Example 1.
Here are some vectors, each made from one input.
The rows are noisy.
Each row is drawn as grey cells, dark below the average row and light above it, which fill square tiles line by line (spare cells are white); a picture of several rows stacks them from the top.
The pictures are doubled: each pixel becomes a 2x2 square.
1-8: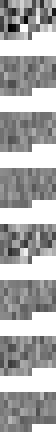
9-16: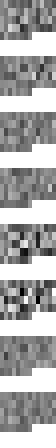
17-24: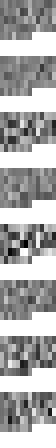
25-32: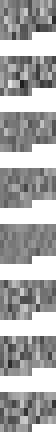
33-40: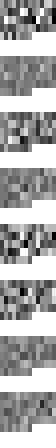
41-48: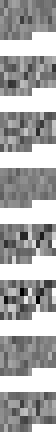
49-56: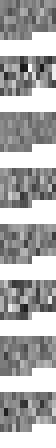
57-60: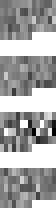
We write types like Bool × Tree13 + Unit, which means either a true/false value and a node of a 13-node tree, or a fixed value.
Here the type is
Bool × Line6.
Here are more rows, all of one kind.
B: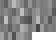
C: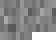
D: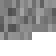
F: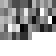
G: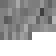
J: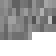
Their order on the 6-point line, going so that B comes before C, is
J, F, G, B, C, D.
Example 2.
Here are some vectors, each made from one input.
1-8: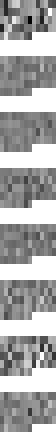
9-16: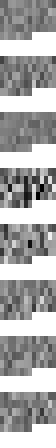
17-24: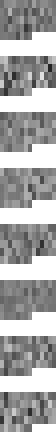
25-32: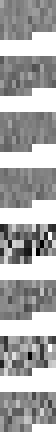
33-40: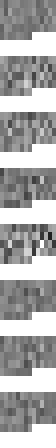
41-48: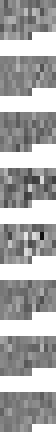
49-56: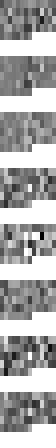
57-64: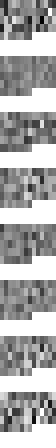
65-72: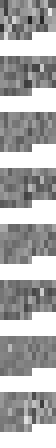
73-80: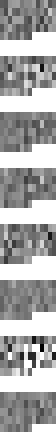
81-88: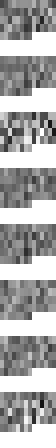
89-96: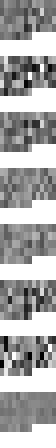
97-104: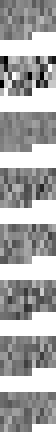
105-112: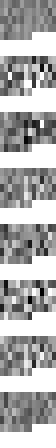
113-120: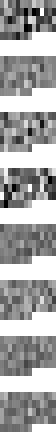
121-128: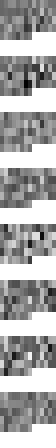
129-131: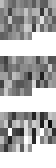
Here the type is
Label11 × Label11.
